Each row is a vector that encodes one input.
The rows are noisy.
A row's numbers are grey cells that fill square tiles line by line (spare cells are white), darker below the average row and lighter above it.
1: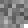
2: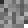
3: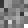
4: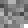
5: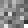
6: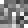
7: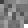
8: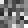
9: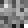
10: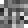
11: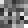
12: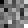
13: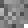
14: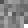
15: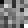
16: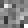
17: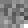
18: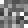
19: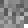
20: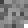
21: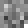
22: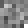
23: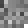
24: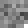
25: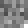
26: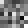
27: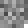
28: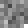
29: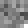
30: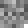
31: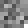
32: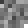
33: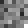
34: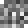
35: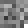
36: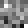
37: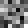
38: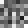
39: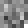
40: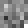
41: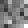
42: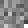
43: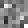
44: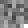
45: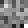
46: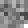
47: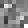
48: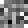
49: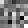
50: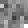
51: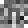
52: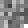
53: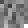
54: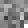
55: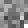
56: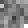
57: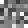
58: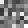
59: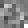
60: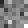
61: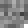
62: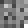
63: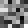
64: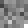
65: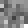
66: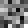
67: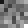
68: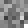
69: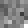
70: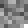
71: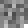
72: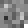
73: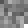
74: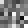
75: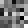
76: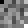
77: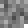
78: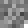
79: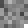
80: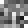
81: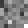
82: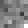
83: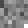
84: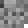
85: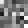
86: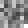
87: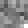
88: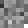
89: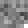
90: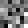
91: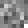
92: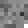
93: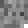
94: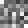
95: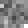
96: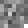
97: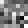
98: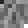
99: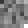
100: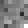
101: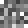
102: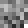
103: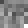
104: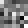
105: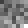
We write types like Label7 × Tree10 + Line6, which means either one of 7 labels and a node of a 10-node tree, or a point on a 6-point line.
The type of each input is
Bool × Line3 × Line3 + List3(Line5).
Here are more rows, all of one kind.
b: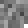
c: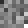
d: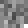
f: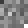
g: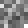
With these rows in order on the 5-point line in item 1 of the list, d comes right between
b and f.
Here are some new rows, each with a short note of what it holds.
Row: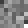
a list of three items
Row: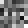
a point on each of two 3-point lines and a true/false value
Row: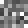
a point on each of two 3-point lines and a true/false value
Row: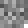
a list of two items
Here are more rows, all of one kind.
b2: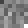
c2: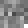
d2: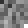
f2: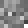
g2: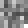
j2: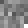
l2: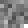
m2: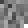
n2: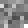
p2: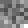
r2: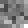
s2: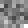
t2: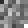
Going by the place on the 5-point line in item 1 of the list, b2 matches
c2, j2 and t2.
